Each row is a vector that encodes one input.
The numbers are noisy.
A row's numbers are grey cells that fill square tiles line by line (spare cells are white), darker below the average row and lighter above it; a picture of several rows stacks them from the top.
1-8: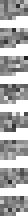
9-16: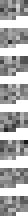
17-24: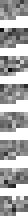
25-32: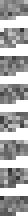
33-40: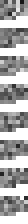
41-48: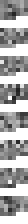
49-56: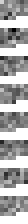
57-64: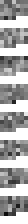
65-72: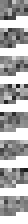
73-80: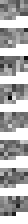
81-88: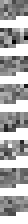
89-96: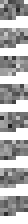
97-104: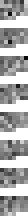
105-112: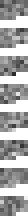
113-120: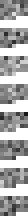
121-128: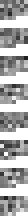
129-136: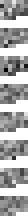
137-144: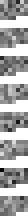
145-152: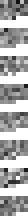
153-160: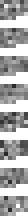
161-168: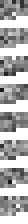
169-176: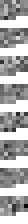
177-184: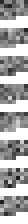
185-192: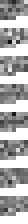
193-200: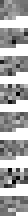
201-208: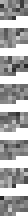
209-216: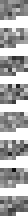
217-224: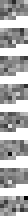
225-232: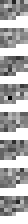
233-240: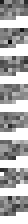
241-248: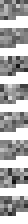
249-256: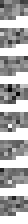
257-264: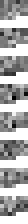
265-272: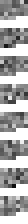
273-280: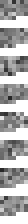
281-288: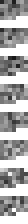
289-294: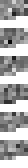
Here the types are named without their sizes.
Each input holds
a label, together with either a label, or three true/false values.
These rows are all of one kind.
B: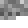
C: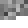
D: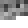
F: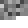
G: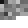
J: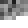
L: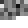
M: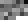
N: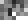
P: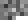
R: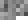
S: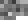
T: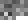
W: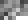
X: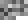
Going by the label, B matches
C, J, N and W.
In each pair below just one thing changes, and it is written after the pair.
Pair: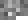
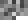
the label
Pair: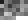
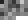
the label
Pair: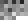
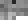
one of the three true/false values
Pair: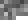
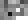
the label
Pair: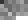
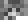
the label
